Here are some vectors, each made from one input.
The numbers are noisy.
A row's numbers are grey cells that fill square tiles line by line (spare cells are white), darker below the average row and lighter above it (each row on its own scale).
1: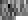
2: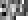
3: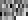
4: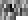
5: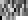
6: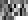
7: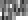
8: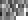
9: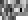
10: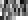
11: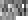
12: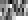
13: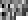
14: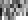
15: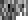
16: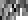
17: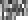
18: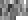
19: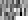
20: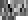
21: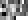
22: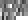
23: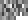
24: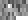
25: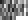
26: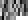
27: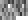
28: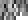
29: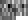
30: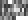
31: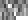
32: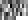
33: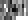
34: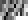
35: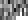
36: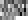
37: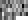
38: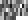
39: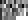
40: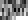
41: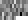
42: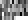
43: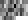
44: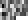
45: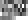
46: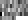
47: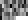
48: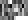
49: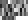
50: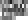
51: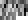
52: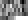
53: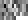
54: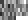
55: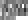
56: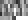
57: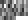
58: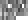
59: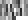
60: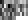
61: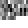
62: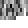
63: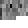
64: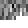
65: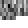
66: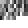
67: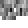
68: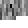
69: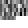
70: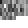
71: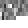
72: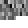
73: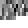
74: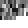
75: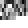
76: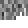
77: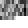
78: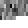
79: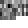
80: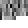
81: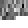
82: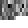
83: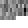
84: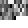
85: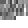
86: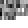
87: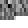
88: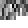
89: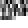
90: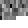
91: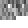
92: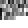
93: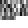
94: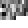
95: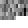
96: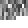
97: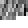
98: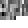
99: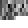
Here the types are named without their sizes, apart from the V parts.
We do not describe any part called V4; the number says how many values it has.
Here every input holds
a list of items, each a true/false value and a value of V4.
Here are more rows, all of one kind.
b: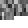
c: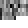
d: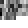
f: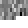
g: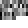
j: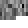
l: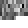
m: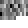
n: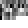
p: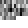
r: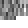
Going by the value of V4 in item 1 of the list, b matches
f, g, j and l.
